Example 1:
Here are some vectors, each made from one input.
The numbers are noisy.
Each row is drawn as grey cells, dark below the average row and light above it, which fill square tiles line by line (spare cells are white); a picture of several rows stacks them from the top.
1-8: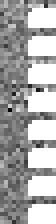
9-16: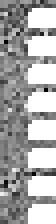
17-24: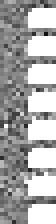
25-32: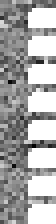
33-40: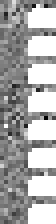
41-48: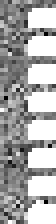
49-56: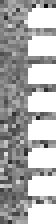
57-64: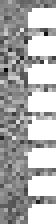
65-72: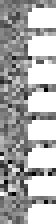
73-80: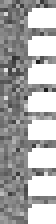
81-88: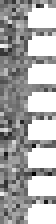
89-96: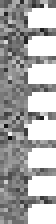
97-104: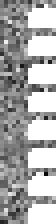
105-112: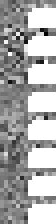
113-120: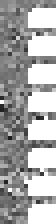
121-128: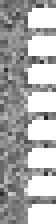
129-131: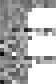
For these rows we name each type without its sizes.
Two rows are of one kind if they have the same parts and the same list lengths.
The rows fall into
3 kinds.
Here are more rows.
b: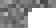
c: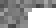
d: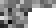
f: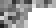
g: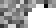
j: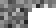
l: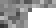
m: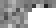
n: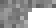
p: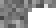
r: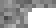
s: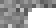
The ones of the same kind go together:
b, c, f, l, m, n, p, r, s
d
g, j

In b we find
a node of a tree.
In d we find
a fixed value.
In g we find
a point on a circle and a true/false value.
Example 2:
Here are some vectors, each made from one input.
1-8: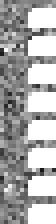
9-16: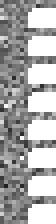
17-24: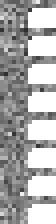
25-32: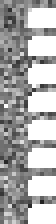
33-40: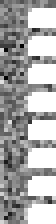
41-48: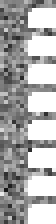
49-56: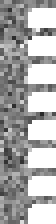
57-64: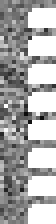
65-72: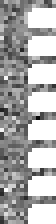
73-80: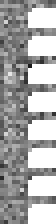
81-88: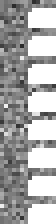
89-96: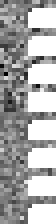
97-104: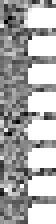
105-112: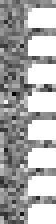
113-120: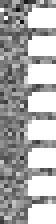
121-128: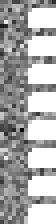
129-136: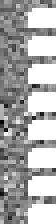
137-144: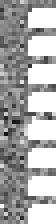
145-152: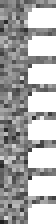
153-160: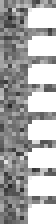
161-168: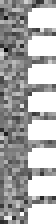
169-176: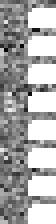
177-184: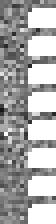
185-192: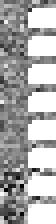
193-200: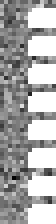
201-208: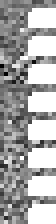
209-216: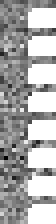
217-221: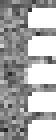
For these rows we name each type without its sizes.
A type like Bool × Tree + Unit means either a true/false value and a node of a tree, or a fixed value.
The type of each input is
Bool × Circle + Line.
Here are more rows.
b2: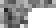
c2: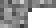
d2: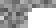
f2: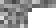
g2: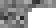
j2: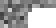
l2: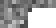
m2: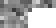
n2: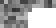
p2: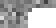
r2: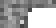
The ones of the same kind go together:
b2, d2, f2, m2, n2, p2
c2, g2, j2, l2, r2

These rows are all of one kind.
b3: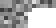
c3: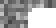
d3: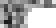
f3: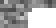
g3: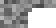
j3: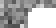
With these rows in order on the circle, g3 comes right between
d3 and j3.
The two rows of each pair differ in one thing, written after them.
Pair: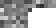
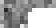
the true/false value
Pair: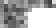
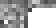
the place on the circle
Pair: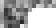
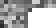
the true/false value
